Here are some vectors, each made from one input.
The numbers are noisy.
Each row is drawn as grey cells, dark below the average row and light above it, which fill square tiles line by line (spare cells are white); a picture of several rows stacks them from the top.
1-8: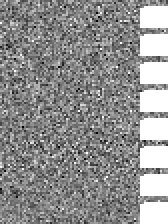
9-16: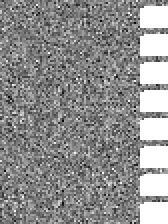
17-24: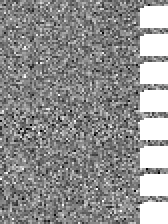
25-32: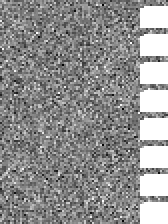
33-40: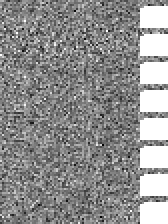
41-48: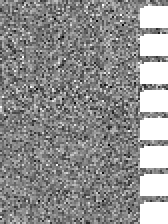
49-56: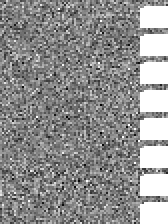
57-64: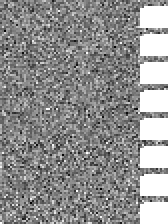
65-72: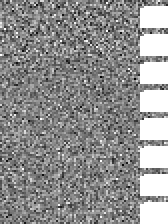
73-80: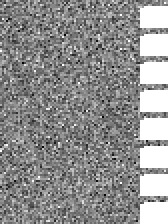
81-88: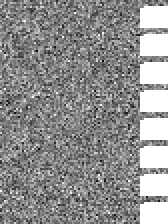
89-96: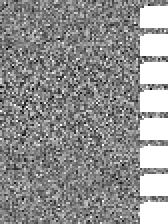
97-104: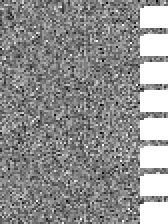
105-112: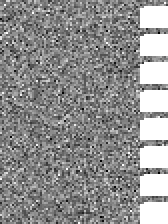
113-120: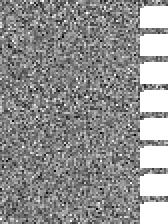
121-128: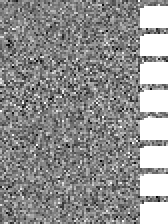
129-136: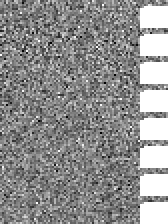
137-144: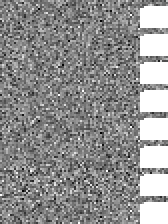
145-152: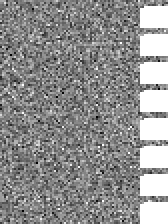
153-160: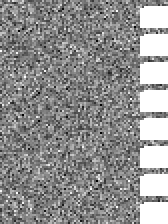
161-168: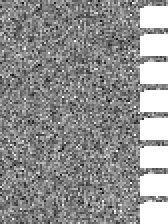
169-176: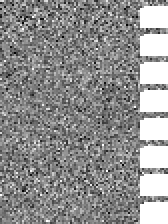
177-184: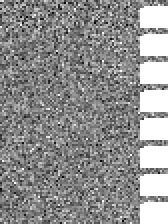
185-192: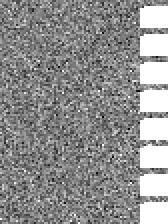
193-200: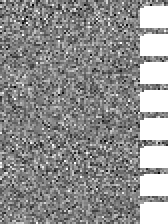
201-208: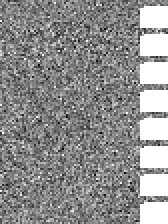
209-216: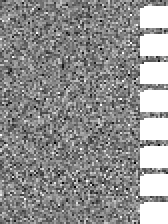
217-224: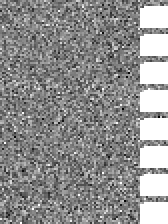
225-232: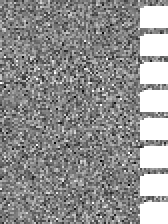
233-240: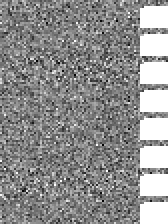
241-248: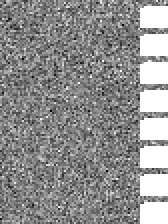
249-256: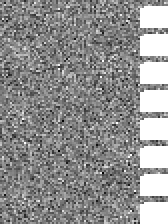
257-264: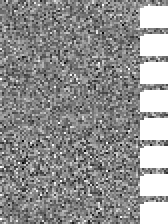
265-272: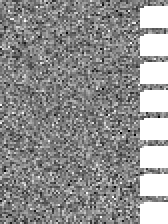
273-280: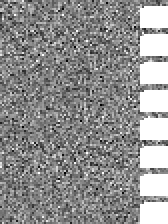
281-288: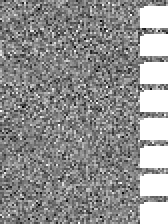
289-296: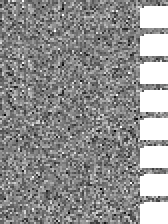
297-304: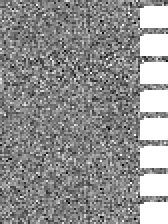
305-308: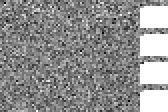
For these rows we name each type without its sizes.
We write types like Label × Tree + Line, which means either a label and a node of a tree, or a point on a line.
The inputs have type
Bool × Bool × Bool × Bool + Circle + Line.
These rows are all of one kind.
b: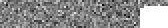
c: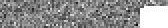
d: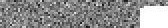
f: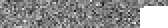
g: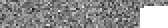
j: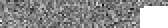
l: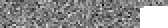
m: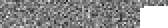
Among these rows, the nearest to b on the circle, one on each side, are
c and d.
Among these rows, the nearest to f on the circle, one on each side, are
g and m.
